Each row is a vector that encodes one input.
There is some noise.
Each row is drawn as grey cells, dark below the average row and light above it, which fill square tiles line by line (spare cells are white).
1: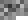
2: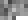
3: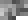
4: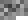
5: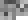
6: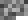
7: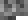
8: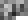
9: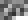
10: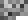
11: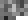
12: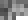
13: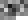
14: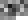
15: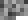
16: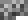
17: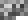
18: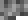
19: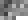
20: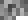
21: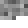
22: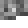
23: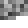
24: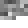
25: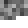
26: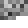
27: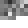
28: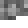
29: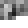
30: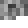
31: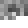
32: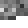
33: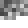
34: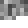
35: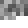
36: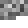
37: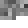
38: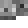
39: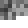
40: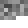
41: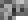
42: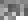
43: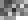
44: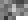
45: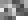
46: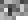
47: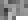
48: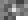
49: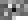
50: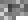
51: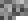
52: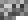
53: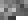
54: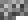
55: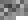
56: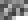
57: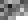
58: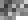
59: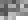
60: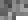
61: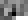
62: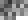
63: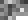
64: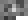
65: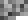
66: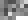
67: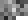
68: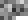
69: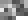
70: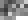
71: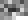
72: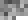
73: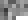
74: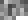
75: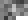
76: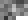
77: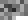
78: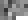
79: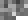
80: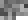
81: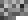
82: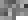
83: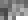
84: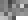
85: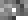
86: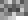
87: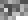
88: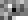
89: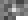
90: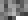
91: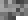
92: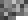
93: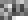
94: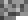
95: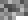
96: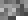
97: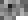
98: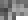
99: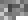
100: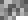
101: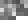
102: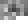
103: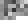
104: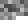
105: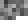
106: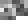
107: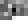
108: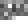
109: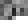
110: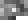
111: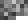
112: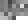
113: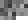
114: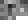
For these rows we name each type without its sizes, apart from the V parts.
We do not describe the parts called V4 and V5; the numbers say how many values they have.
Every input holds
three true/false values and a value of V4, together with either a point on a line, or a value of V5.
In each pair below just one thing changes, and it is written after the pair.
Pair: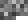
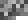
one of the three true/false values
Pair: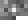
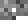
one of the three true/false values
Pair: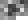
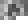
one of the three true/false values
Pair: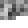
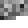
the place on the line
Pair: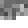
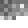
the place on the line
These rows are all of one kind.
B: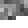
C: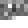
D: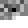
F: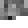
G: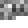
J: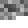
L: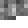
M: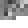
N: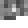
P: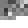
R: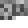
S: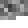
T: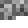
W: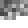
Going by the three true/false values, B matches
M, P and R.
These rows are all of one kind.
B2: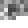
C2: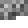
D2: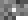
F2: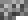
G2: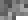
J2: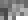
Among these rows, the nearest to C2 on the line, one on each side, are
B2 and F2.
